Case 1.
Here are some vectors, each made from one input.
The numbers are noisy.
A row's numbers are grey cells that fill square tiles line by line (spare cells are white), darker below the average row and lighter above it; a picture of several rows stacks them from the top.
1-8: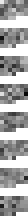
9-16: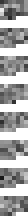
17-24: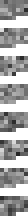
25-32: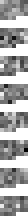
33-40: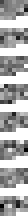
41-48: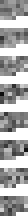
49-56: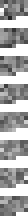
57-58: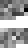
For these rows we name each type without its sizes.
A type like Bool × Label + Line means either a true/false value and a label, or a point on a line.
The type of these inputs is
Circle × Line × Line.
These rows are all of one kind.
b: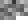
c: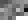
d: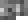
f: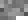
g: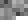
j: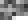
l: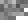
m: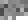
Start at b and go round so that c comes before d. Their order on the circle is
b, c, j, m, d, f, l, g.
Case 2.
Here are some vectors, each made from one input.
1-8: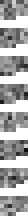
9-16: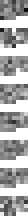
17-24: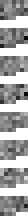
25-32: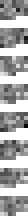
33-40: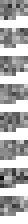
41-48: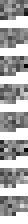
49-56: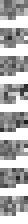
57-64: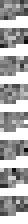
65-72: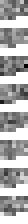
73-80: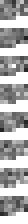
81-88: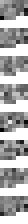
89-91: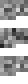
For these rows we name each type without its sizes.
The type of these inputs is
Circle × Line.
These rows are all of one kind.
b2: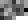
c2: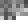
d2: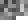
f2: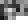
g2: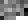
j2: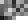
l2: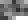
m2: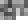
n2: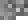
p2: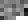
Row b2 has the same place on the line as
j2 and l2.
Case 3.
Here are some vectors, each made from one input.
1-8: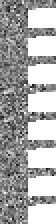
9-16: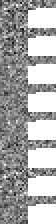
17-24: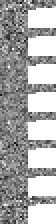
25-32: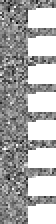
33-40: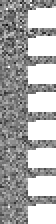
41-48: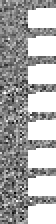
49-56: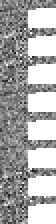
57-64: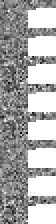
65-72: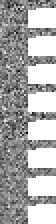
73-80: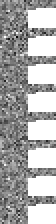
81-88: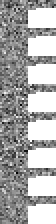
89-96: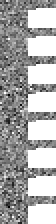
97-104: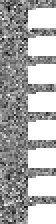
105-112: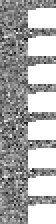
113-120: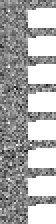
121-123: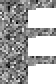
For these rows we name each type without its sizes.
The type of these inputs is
Bool × Bool × Bool + Label.
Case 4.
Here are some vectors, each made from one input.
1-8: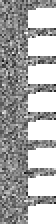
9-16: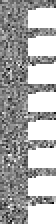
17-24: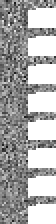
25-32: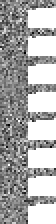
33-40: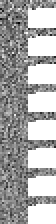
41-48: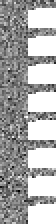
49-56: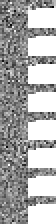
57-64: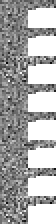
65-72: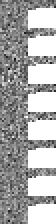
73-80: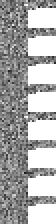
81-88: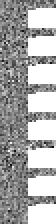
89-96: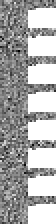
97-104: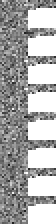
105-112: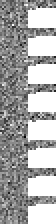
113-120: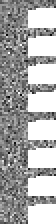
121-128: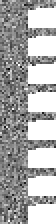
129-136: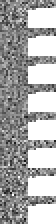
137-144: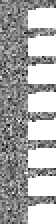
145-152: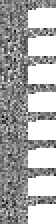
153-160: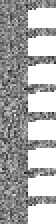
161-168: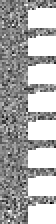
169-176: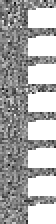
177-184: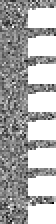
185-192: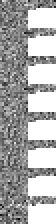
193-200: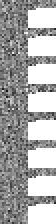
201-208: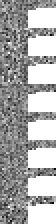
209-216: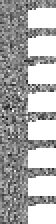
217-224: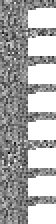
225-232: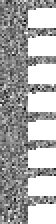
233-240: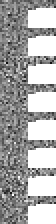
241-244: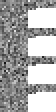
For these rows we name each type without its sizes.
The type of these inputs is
Bool × Bool × Bool × Bool + Label.
